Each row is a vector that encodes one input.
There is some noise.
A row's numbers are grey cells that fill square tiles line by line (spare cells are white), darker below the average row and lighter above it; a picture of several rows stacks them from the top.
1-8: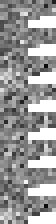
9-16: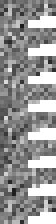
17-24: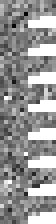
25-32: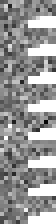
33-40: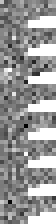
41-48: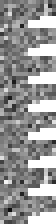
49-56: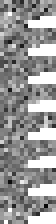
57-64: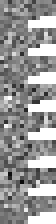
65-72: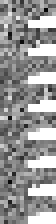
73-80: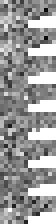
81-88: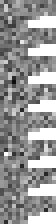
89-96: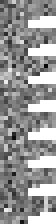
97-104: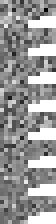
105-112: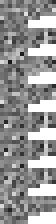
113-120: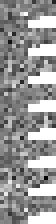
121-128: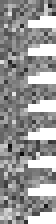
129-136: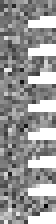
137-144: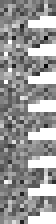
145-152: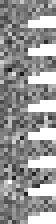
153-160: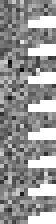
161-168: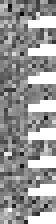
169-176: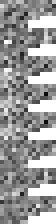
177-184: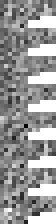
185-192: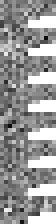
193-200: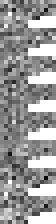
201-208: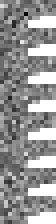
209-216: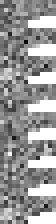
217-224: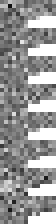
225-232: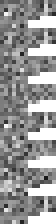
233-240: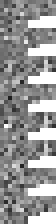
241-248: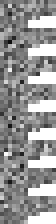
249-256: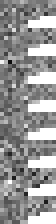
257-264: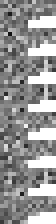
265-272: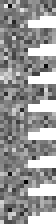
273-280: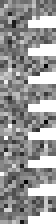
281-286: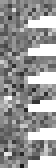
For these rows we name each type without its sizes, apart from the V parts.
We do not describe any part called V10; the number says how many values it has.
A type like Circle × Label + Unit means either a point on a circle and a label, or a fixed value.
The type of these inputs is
(Bool × Bool × Bool × Bool + V10) × Circle + List(Line).
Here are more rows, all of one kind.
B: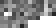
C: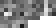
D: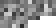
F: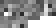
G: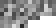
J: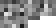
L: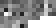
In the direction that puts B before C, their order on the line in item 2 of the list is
J, G, D, B, F, C, L.
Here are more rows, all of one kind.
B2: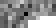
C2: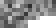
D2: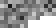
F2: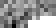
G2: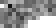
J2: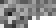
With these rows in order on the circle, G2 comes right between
B2 and D2.
